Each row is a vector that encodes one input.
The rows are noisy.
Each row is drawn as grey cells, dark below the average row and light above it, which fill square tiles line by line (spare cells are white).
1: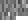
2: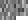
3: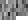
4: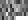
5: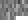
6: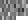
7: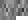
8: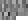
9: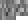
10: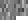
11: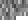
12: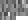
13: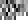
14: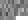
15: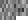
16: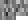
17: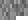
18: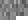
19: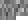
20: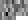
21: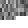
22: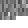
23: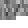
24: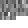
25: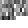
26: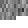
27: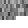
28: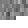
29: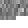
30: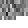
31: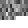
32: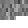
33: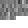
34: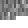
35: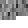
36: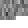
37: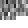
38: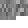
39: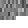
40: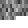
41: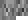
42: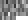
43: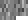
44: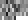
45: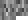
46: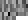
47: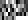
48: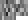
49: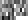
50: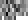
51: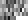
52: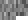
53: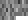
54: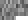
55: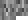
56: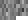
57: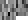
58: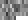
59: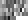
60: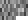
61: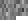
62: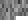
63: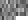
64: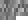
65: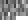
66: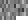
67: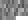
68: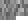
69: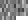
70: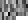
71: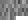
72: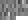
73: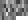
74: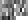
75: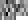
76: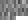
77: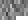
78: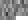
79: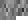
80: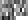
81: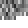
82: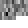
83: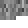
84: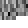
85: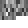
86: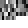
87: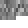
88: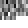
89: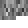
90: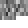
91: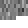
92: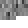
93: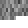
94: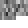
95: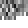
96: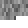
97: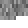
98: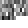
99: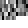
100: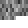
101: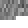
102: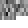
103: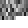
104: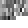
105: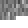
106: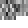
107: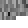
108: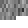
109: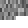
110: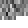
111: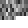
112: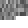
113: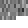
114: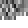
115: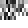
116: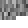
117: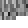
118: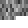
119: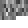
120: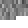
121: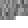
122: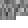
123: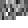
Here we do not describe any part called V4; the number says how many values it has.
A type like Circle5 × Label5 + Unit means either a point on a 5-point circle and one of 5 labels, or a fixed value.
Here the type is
List2(Bool × V4).
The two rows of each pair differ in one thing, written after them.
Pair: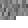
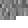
the true/false value in item 2 of the list
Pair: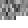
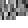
the true/false value in item 2 of the list
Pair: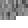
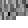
the true/false value in item 2 of the list
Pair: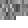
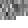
the true/false value in item 2 of the list
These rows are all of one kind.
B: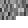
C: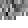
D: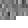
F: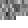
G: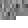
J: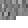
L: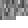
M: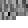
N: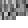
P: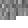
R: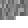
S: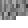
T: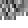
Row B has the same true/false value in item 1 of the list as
L and R.
